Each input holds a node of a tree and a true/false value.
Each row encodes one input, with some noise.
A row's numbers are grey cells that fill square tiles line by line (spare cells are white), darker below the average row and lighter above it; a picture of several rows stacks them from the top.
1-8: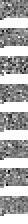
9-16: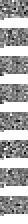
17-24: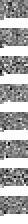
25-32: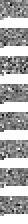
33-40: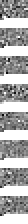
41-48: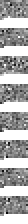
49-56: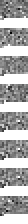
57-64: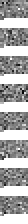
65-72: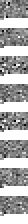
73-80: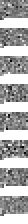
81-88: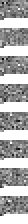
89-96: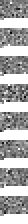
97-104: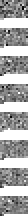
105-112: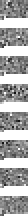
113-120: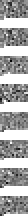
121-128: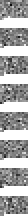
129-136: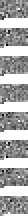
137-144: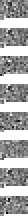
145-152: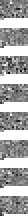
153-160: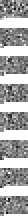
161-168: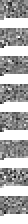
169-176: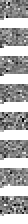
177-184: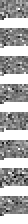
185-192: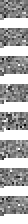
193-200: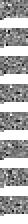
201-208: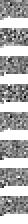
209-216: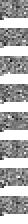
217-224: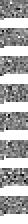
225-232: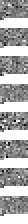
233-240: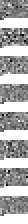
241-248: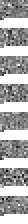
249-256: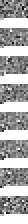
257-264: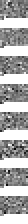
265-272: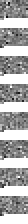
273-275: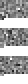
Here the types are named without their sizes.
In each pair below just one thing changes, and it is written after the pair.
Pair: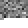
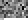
the true/false value
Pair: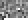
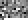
the true/false value
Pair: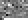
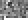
the node of the tree
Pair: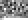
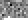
the true/false value
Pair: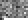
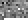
the node of the tree
